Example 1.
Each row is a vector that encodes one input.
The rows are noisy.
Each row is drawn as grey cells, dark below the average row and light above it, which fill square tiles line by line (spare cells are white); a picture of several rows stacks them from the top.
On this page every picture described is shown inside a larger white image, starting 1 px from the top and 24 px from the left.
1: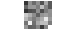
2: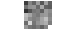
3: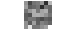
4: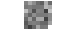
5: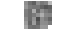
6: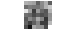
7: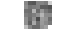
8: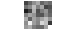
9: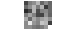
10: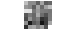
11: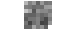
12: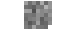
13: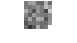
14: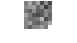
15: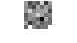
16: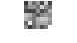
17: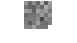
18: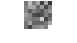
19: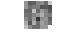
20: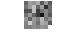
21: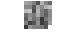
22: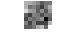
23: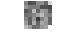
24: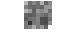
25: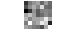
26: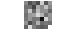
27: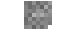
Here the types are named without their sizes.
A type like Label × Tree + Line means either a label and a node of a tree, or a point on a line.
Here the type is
Line.
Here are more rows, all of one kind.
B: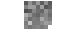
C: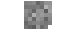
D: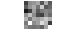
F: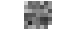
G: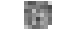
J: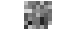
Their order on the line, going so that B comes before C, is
D, B, G, C, F, J.
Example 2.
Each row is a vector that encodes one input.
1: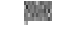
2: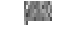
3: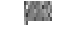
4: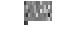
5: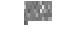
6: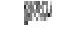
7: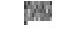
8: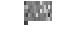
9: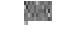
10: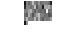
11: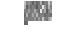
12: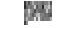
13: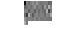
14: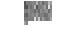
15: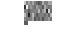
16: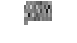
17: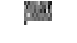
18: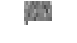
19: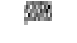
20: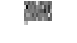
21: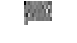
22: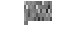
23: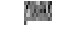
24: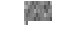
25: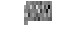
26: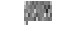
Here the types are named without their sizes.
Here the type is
Line.
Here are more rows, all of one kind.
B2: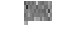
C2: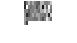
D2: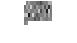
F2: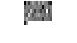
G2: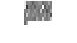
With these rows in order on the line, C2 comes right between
D2 and G2.
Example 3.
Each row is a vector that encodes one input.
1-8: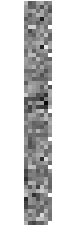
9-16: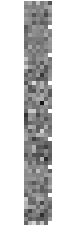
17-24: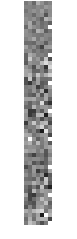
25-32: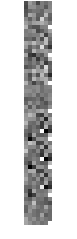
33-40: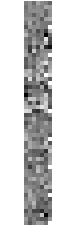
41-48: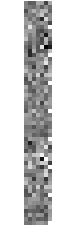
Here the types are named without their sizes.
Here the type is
Line.
